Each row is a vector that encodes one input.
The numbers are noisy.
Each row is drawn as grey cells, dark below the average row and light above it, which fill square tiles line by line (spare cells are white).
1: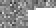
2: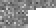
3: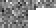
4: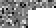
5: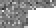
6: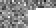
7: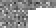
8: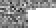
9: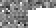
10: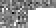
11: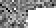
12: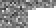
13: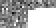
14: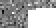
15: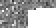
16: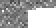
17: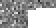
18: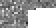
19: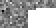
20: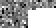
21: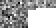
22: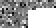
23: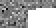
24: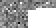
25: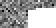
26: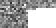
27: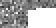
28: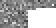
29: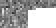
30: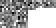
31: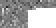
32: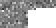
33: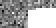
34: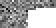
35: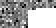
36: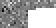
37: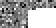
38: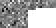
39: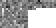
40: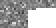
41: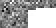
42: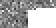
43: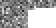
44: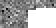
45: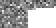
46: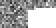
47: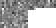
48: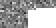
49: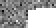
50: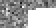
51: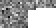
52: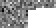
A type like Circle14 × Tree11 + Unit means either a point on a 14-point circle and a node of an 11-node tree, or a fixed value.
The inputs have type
Bool × Bool × Bool + Tree7 + Unit.
